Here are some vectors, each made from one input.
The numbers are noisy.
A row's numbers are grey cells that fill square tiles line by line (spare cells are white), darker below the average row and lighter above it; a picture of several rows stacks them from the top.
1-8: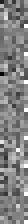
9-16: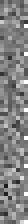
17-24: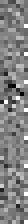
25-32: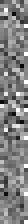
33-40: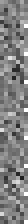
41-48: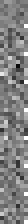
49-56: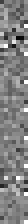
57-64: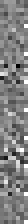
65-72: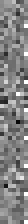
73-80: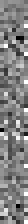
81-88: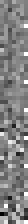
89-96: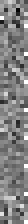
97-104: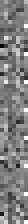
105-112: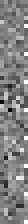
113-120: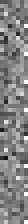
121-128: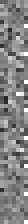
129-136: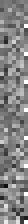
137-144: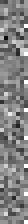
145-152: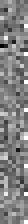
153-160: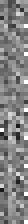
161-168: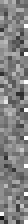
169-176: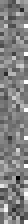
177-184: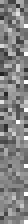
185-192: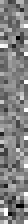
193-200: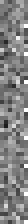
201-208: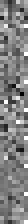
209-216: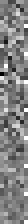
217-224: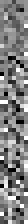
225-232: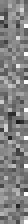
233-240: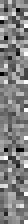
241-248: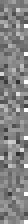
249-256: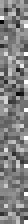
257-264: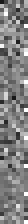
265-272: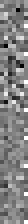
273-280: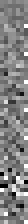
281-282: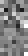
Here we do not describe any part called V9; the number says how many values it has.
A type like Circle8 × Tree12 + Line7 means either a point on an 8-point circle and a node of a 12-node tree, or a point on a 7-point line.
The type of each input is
(Bool × Bool × Bool + V9) × Circle14.
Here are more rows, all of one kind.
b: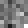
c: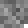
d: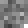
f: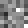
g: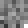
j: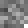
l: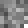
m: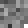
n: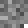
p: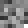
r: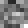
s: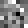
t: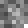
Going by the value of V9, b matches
l, n and t.
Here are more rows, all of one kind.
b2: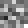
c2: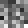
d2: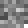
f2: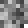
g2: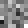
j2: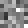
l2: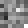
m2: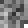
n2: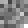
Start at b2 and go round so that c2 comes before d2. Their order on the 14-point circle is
b2, n2, m2, f2, j2, c2, d2, l2, g2.
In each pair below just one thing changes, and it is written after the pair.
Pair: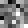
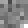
the place on the 14-point circle
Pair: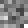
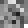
the place on the 14-point circle
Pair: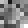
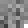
the place on the 14-point circle
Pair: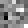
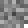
the place on the 14-point circle
